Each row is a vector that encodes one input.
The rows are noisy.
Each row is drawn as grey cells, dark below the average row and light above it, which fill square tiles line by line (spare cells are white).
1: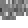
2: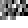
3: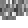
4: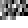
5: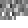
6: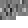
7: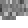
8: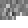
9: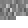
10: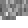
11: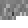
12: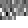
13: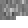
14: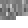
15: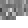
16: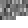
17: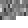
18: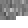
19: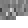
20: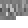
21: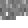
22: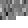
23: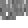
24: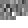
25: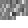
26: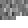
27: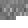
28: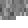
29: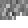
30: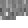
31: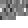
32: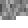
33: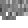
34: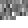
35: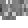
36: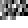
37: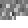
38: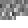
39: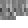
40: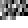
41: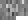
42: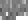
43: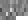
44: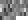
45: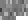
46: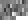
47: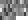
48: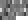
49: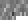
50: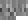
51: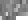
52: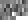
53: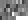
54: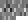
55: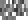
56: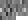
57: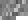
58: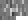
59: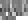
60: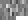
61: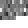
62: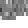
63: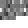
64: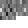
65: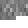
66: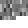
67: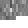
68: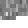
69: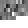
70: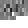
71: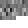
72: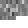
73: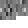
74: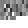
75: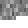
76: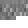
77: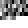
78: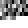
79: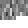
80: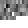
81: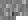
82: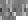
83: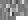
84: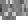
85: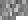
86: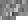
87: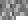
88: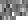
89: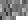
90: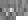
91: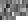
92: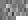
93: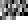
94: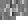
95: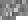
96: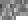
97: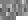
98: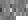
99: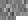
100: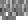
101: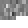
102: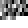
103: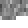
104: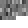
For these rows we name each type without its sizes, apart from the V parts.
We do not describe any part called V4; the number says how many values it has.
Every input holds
a list of items, each a true/false value and a value of V4.
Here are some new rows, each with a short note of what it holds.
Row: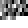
the empty list
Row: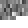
a list of one item
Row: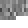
a list of two items
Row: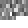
a list of two items
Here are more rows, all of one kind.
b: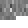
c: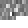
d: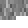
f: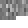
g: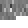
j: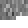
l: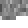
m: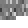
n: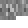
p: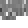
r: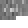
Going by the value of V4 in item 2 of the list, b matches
d, g and p.
